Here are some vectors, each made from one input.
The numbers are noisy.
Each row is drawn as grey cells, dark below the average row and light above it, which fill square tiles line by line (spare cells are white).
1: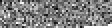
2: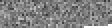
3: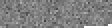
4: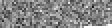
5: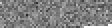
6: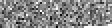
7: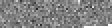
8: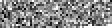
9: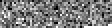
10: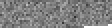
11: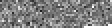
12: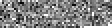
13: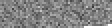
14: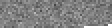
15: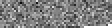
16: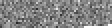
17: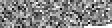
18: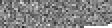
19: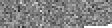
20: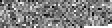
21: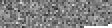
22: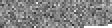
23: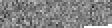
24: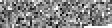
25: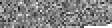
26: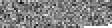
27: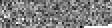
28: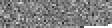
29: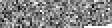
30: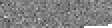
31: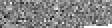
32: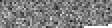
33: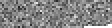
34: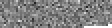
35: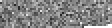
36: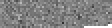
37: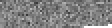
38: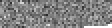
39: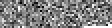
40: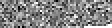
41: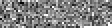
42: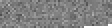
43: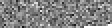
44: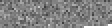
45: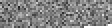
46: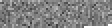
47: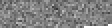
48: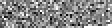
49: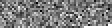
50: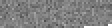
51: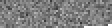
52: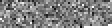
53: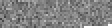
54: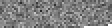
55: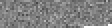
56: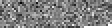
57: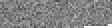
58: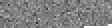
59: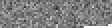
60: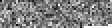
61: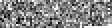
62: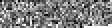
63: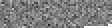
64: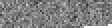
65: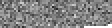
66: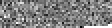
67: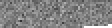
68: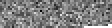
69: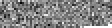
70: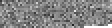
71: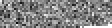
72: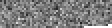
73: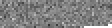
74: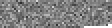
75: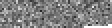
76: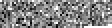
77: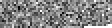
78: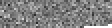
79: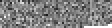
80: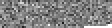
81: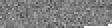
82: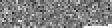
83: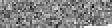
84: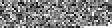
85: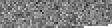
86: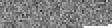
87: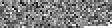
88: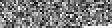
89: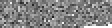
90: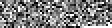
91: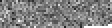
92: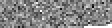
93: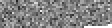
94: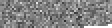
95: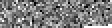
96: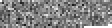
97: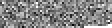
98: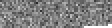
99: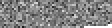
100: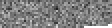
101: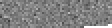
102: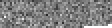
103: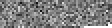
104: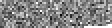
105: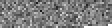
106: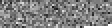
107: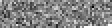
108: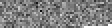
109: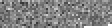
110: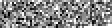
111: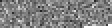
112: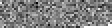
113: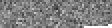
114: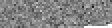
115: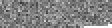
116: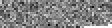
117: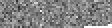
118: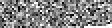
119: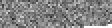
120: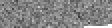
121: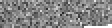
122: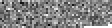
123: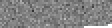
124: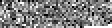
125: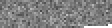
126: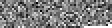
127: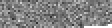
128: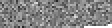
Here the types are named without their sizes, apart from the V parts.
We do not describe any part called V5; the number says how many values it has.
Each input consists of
a value of V5, together with either a node of a tree, or a list of points on a line.
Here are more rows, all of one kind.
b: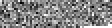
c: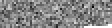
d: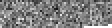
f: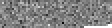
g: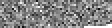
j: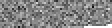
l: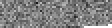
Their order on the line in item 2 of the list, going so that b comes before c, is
b, c, f, g, j, l, d.
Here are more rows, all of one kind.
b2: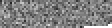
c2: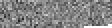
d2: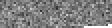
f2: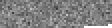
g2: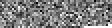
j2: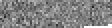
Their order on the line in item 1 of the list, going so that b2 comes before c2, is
b2, c2, d2, j2, f2, g2.
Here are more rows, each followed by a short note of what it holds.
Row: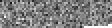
a value of V5, together with a list of two items
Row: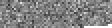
a node of a tree and a value of V5
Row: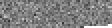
a value of V5, together with the empty list
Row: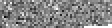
a node of a tree and a value of V5
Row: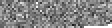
a node of a tree and a value of V5
